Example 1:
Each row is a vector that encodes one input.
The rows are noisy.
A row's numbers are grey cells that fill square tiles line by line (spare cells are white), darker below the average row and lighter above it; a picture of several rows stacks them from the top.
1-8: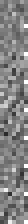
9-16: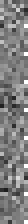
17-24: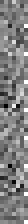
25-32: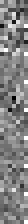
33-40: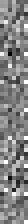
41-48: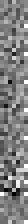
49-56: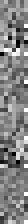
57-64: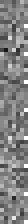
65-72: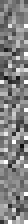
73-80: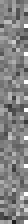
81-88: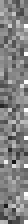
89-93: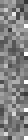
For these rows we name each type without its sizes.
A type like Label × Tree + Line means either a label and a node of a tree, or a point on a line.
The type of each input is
Bool × Line.
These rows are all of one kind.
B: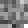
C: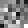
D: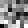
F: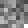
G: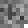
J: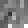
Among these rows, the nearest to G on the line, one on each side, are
D and F.
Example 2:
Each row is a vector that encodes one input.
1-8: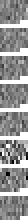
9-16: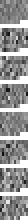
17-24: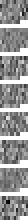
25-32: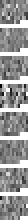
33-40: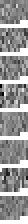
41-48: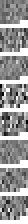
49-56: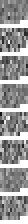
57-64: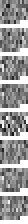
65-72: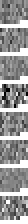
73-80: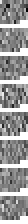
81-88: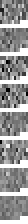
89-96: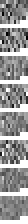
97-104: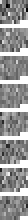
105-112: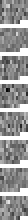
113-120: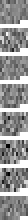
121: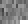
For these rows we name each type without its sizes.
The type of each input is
Bool × Label.
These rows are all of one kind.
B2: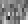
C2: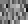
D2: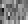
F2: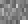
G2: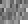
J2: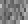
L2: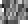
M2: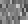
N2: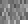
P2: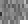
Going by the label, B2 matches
D2 and P2.
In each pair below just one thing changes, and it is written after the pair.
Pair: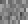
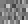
the true/false value
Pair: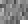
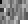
the true/false value
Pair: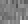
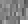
the true/false value
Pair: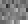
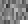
the true/false value
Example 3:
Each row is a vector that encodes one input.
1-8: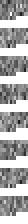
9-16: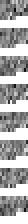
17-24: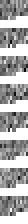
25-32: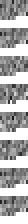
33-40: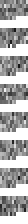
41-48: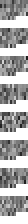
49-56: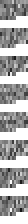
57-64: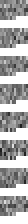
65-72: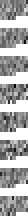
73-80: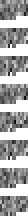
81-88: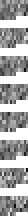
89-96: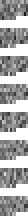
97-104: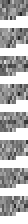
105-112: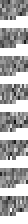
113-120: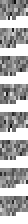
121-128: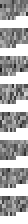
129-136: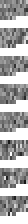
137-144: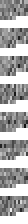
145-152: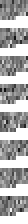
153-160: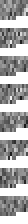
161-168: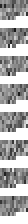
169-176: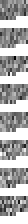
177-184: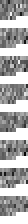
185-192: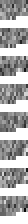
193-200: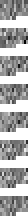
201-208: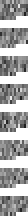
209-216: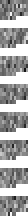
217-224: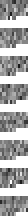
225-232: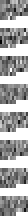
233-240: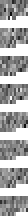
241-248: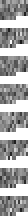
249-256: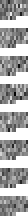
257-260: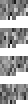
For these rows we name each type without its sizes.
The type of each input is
Circle + Label.
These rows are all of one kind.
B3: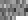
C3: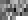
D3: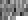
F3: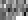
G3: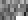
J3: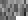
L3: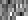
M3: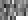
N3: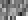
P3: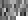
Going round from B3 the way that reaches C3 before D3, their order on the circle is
B3, C3, D3, L3, N3, P3, M3, J3, G3, F3.
